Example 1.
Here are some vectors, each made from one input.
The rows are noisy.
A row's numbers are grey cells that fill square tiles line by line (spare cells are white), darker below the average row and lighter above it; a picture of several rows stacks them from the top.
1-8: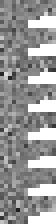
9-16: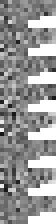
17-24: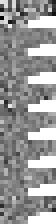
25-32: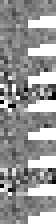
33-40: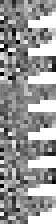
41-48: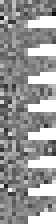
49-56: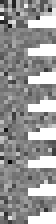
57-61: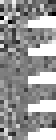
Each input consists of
one of 7 labels and a true/false value.
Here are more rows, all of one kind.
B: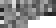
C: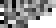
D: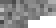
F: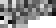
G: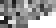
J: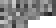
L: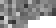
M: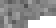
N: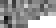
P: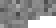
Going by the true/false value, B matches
G, N and P.
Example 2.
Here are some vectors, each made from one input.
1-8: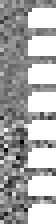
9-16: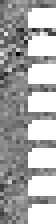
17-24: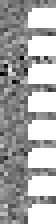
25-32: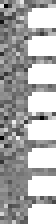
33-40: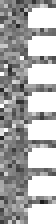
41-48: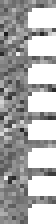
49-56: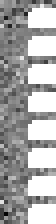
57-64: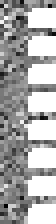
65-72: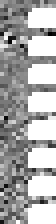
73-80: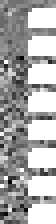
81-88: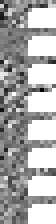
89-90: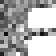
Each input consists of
either one of 7 labels, or four true/false values.
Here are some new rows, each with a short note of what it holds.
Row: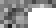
four true/false values
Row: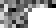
four true/false values
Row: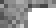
one of 7 labels
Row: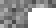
four true/false values
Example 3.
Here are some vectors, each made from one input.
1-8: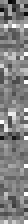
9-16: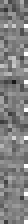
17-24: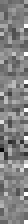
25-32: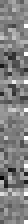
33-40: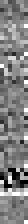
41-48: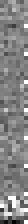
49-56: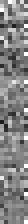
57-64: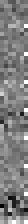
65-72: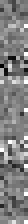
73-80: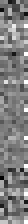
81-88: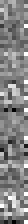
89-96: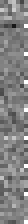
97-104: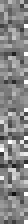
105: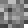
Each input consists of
a point on a 7-point line, together with either a fixed value, or a point on each of two 7-point lines.
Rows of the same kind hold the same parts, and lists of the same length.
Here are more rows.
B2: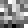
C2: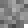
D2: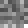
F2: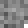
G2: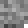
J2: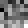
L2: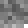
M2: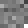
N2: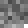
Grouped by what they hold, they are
B2, C2, F2, G2, J2
D2, L2, M2, N2

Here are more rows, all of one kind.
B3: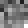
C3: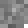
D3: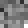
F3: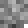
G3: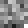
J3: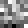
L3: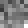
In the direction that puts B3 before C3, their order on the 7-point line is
J3, G3, D3, B3, L3, C3, F3.
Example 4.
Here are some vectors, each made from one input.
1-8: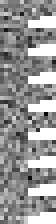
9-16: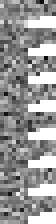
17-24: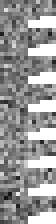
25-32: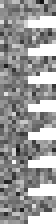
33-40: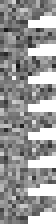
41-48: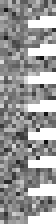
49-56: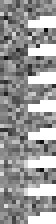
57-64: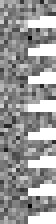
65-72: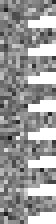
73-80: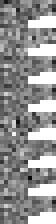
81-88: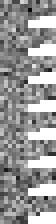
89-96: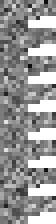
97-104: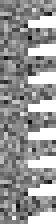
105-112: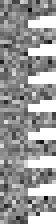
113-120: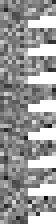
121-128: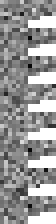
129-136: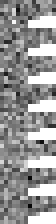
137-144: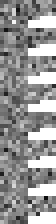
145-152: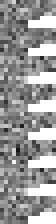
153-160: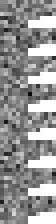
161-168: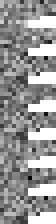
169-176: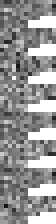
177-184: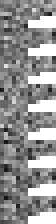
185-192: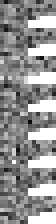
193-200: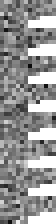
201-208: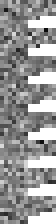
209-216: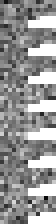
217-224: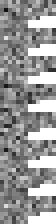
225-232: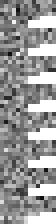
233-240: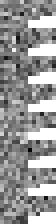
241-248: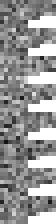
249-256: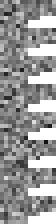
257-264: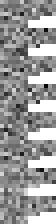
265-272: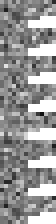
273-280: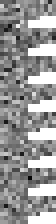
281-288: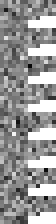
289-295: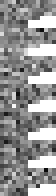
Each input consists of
either a point on an 8-point circle, or a fixed value, or a node of a 16-node tree.
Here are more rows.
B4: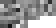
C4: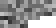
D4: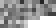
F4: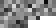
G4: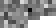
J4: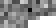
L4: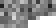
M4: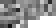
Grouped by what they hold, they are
B4, M4
C4, G4, J4, L4
D4, F4

